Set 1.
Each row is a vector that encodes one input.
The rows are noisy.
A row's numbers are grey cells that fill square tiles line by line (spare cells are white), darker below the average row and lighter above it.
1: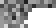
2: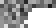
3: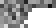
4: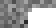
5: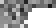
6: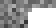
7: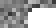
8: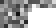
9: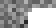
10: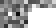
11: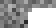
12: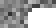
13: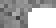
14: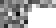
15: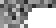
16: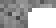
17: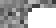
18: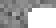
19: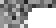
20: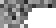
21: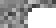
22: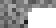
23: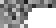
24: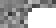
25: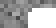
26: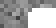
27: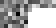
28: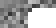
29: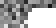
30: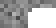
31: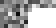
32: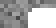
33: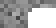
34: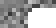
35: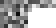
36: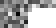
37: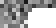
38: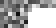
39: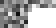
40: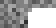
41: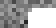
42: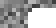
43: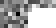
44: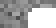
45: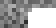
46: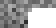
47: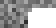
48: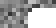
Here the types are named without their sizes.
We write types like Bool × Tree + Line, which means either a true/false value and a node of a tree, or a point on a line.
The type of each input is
Line.
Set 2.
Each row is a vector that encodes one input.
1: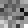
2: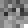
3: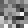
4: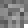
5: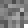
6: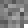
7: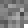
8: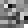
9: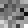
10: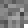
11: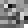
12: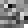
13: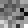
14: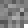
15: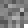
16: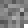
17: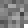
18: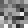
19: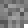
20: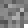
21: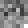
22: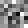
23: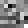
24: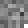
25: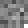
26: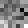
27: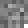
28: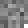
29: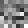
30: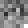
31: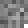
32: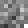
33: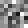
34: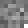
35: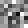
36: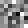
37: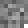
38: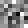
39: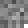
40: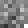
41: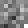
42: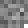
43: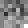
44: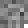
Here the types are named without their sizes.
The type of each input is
Line.
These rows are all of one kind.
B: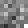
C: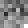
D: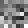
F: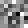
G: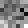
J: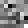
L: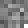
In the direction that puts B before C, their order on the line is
F, J, B, L, C, G, D.
